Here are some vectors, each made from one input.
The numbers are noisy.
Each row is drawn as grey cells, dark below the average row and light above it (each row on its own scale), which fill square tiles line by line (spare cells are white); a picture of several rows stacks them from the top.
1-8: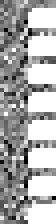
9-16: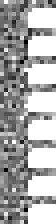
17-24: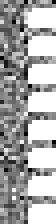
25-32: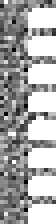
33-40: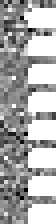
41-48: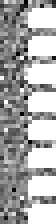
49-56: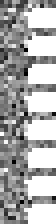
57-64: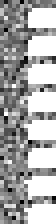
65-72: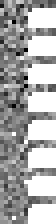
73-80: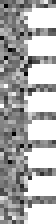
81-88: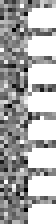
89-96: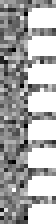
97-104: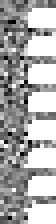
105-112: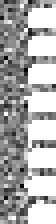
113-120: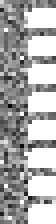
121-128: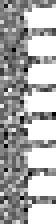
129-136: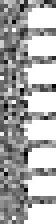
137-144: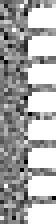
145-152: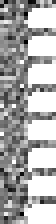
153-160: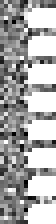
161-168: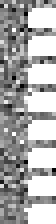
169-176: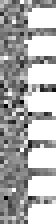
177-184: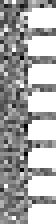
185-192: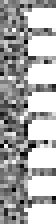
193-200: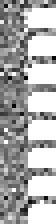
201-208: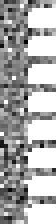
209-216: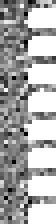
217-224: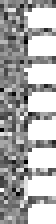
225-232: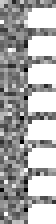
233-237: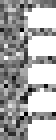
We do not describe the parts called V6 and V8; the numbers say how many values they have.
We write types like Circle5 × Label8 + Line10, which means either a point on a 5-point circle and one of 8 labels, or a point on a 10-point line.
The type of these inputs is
Bool × Label7 × V6 × V8.
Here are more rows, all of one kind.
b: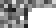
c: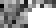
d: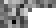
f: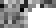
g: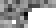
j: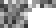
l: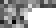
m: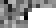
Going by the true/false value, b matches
g and m.
